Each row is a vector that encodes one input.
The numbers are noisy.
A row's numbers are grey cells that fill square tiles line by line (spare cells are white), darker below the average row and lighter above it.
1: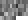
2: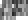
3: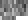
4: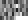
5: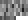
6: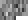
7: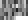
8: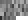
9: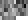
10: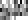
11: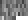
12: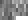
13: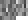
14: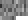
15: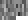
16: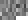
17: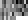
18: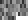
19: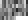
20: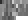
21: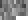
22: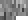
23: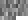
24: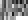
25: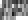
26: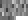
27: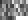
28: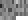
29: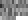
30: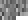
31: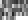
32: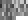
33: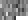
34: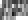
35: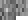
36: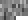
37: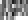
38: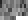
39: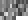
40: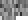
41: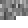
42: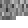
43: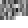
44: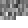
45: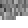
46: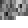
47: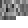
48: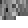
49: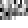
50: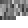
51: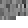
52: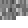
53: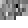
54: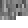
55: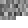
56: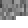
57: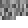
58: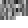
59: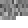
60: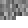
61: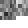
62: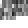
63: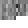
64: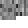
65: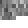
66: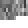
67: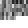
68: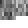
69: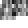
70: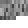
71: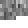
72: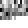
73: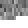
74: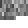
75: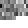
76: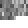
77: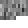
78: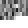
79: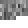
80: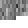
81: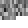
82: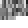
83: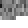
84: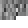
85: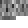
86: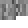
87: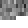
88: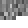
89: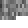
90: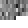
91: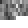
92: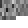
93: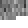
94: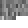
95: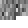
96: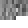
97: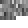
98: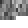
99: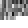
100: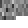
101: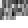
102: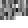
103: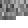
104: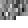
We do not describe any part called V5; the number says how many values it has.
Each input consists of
a list of up to two items, each either a point on a 4-point line, or a true/false value and a value of V5.
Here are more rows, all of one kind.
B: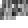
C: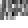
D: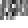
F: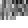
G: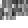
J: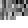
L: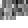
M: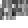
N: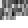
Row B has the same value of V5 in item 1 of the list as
C, J and N.
